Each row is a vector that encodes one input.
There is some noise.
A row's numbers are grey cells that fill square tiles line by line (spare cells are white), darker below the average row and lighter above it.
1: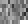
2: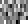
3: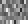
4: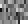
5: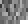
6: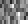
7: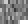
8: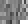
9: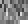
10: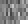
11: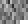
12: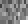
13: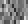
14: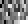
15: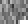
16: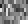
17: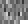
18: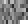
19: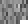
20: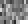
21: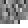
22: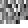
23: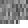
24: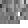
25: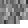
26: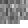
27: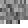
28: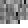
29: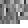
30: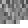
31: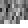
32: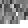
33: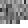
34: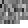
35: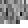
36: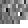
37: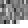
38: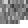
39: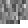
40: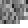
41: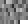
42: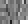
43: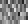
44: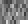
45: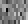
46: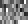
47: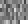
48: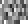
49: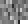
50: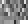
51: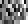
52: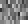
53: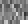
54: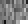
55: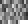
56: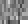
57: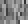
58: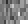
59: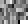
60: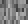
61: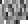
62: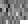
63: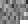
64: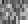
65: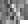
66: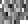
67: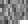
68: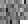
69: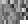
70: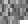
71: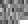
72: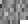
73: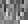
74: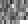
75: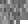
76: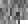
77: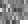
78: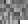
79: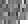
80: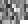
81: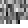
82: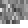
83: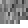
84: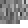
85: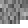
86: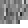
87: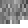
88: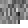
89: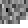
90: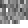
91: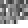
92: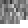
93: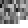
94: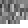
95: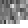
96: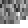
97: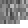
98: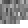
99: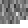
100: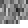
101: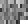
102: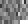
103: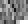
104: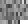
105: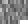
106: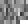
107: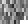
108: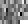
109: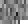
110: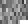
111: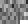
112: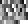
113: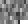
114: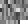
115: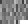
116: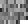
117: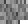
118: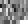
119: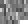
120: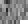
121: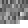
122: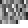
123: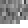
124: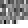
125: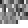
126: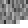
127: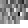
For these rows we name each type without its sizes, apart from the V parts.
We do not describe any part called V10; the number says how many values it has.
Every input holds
a point on a line and a value of V10, together with either a fixed value, or four true/false values.
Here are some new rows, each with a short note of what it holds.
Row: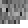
a point on a line and a value of V10
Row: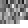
a point on a line and a value of V10
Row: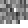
a point on a line, four true/false values and a value of V10
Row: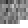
a point on a line and a value of V10
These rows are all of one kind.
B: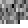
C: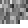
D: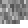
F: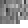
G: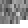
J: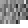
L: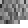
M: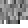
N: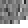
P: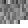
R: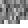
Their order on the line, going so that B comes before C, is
R, G, F, N, L, P, B, M, J, C, D.
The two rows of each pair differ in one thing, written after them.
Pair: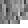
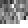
the value of V10
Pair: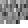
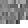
the value of V10
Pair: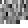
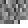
the place on the line
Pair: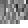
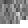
the place on the line
